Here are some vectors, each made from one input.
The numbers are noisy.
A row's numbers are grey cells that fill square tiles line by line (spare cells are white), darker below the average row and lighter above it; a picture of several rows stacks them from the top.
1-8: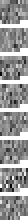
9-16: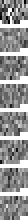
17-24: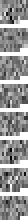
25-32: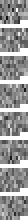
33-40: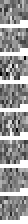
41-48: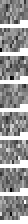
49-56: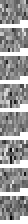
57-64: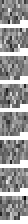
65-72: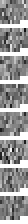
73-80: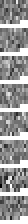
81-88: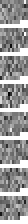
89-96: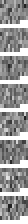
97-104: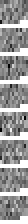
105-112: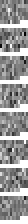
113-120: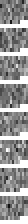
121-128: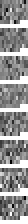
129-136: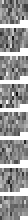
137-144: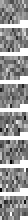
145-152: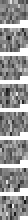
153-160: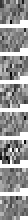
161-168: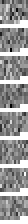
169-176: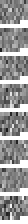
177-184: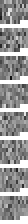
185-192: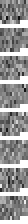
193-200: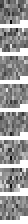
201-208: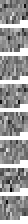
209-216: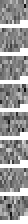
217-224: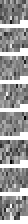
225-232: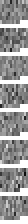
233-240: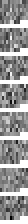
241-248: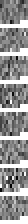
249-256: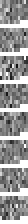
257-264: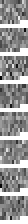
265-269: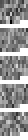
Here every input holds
one of 10 labels, together with either a fixed value, or four true/false values.
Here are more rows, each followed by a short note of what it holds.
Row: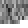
one of 10 labels and four true/false values
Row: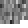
one of 10 labels
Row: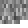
one of 10 labels and four true/false values
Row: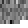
one of 10 labels
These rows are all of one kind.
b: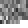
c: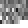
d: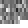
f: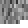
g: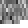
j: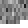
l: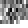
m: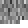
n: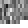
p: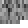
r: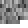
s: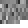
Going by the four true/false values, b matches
c, n and s.
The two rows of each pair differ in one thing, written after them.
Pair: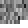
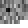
the label
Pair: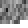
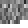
one of the four true/false values
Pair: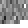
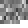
one of the four true/false values
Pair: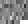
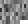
the label
